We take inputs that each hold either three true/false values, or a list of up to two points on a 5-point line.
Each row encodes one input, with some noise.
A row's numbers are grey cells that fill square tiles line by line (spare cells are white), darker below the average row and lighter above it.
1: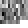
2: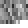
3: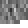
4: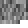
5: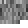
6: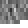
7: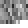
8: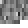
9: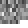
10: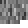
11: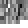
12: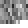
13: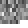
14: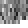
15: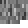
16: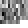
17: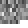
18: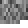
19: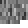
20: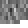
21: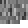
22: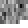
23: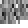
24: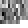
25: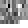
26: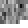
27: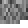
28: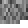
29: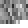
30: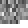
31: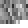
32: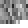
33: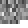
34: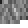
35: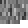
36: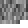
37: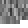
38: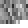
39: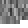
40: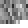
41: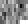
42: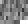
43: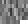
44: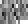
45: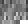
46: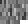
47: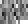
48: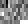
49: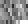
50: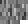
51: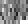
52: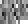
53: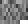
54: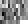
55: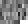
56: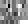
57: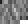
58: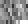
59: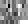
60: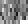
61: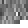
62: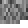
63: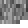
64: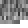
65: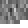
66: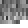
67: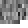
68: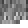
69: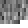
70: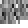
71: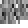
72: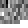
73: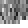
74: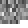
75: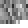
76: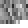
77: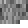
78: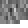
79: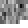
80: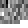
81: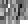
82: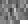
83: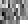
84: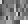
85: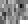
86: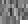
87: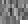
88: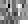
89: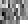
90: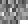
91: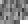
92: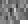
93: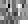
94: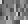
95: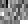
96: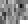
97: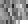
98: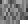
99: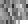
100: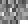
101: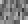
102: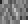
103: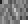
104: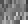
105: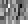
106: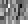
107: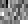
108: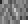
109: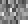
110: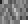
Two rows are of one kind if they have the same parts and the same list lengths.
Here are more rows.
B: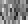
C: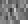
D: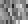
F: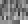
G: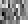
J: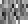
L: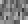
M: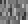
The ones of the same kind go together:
B
C, M
D, G, J
F, L

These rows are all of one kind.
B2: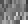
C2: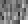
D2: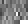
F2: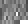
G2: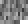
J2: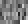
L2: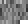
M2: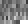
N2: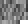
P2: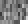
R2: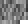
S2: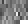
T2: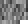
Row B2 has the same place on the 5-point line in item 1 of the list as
D2, F2 and S2.
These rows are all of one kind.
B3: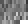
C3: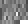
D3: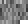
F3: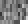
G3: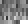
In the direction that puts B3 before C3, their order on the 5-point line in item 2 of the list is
B3, G3, F3, C3, D3.
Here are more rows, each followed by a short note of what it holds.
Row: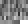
a list of two items
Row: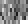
the empty list
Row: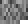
a list of one item
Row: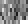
the empty list
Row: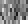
the empty list
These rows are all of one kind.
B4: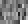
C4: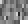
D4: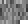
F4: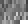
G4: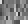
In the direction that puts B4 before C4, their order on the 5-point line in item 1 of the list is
B4, C4, G4, F4, D4.
